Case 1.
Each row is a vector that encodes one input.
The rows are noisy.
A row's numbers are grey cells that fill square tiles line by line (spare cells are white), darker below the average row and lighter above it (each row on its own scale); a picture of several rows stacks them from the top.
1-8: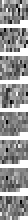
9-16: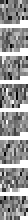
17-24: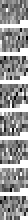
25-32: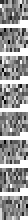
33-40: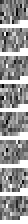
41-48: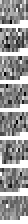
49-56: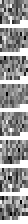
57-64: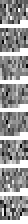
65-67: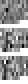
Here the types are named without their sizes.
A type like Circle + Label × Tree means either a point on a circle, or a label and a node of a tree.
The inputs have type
Bool × Bool × Bool × Bool × Circle + Unit.
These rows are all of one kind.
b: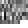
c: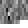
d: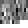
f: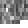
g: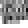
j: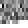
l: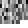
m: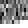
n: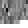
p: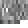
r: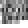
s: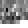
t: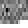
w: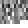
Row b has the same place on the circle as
c, n and s.
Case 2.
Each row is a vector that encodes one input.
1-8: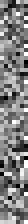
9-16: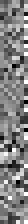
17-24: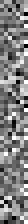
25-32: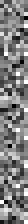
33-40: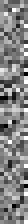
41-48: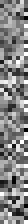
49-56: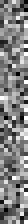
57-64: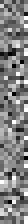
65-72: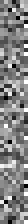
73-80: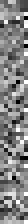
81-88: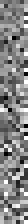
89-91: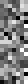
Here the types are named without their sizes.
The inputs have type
Bool × Bool × Bool × Circle + Unit.
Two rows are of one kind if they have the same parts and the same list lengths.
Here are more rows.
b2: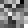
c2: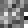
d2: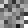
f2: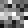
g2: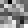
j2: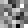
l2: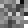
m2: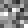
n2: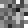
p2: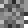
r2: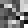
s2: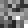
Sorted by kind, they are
b2, c2, d2, f2, g2, j2, l2, m2, n2, p2, s2
r2

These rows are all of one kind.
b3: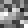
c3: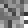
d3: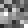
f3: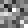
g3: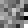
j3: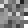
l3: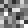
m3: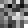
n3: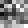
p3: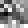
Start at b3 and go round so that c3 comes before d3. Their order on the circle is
b3, l3, c3, p3, n3, j3, m3, g3, d3, f3.
